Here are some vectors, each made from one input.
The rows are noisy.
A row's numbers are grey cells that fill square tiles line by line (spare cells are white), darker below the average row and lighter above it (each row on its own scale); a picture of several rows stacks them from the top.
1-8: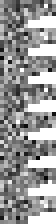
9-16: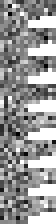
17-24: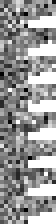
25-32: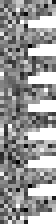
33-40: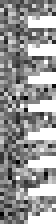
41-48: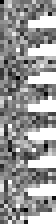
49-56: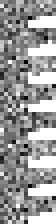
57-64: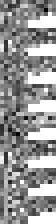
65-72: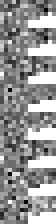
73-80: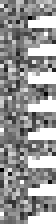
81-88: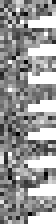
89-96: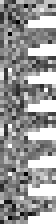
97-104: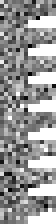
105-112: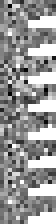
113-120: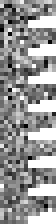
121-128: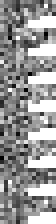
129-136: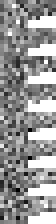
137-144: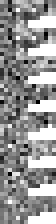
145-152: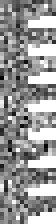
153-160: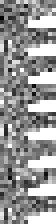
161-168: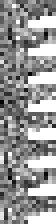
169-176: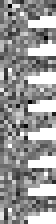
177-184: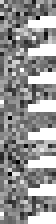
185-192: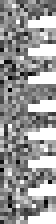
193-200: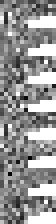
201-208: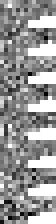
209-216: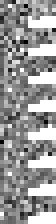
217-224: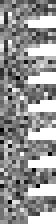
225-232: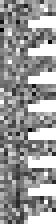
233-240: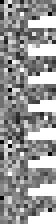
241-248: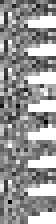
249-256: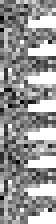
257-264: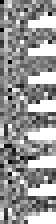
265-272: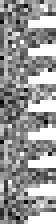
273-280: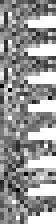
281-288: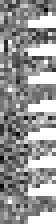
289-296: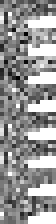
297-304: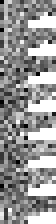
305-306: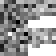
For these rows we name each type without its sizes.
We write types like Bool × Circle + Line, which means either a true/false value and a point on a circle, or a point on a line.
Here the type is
Bool × Bool × Bool × Bool + Circle + Unit.
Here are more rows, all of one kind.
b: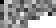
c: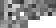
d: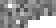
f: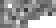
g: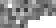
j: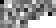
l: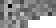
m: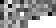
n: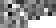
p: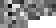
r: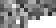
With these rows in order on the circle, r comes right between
d and n.
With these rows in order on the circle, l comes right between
c and m.
